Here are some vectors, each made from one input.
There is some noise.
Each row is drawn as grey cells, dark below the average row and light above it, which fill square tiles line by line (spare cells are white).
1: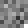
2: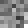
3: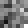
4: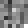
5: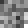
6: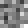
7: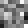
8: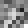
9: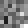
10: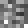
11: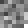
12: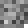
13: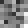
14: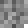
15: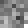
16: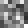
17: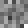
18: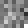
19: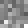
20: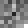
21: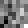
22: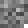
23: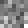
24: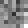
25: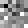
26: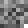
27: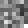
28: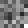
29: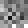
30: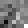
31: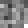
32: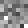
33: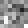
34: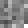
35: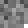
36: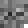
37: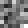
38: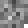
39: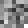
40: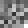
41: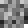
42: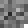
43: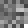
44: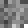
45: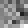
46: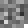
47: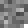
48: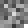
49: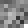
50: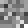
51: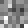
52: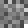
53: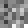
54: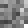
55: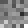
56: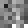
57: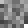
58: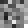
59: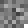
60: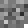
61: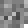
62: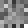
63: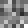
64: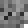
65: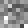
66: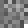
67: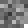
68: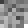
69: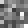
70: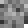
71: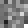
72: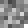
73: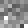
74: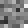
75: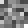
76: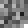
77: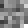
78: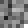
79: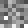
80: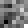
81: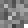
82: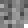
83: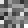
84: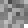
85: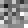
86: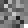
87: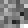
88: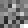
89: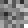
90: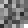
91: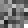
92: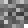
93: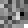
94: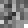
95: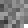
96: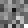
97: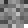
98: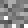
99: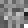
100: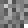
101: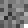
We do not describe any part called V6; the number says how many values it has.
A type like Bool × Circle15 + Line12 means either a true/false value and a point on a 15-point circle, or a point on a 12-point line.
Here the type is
(Bool × Bool × Bool + V6) × Tree7.
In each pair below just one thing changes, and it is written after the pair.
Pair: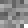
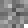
one of the three true/false values
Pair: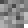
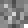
the node of the tree
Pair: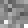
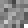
the node of the tree
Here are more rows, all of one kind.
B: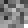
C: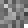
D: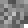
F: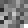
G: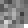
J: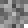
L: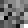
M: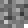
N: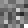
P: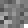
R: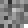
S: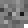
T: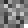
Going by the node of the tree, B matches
F, G and P.
